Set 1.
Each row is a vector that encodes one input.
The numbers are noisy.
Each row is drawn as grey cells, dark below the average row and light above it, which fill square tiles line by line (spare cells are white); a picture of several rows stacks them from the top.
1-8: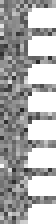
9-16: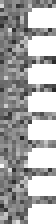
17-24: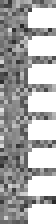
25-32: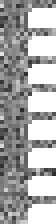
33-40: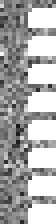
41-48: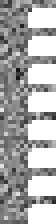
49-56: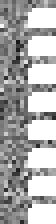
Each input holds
one of 12 labels.
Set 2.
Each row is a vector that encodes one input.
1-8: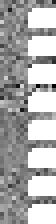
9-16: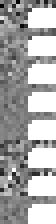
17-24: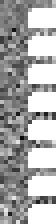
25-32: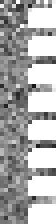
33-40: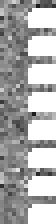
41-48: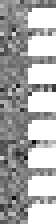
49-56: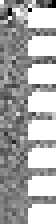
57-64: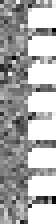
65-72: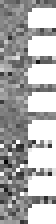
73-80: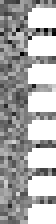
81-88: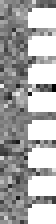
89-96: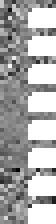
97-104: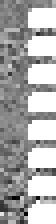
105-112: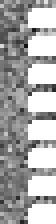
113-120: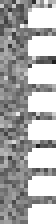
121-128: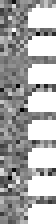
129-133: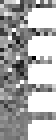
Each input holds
either a fixed value, or three true/false values.
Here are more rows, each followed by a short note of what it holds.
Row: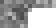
three true/false values
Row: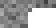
three true/false values
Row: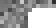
a fixed value
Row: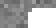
three true/false values
